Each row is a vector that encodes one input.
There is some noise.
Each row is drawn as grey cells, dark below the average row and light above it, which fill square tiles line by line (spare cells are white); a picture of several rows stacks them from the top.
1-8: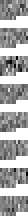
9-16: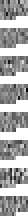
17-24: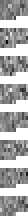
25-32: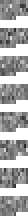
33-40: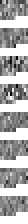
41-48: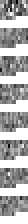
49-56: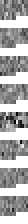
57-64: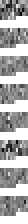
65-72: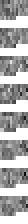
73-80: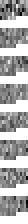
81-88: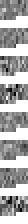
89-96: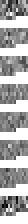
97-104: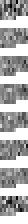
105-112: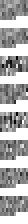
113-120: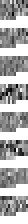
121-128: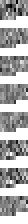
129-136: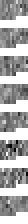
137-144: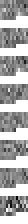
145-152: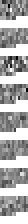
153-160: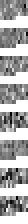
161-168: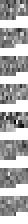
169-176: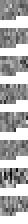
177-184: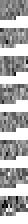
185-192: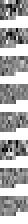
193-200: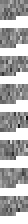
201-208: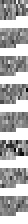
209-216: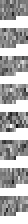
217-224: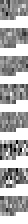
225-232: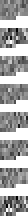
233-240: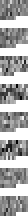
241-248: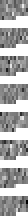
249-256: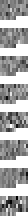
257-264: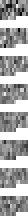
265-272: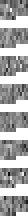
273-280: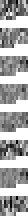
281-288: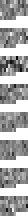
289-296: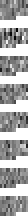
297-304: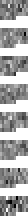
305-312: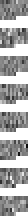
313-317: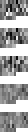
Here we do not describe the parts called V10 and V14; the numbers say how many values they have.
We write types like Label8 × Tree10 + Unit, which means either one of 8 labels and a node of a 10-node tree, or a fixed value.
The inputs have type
(Bool × Bool × Bool × Bool × Bool + V10) × V14 + Tree16.
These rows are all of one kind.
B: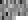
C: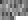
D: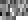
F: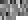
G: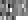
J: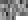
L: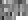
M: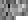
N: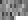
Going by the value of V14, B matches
F and L.
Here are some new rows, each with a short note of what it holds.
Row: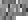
five true/false values and a value of V14
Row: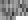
five true/false values and a value of V14
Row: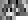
a node of a 16-node tree
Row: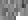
five true/false values and a value of V14
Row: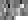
a value of V10 and a value of V14
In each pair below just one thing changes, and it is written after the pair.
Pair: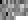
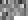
the value of V14
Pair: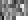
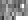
the value of V10
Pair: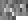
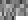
the value of V10
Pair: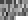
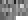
the value of V10
